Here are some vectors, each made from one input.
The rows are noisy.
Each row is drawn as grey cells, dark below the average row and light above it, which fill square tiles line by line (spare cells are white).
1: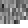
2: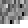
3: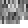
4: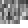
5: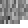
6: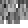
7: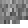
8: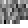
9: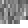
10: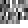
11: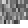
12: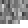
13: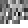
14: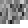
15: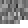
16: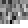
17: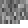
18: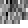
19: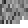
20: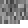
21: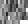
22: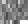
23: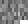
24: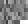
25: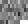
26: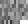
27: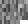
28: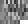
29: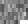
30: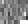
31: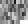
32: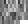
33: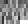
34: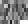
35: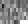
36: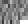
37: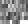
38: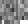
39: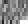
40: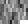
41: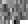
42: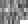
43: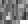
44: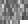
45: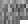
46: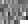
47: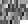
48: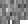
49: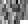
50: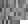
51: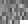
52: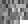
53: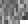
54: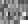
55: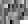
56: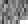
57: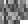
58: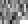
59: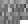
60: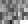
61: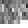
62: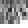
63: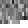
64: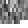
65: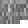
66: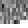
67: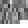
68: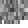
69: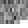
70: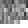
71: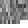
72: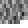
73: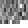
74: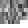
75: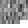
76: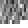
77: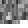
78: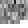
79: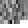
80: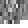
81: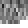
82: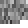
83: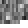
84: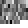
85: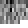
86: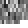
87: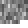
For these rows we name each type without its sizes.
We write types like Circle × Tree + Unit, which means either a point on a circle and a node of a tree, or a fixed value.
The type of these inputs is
Circle + Label + Tree.
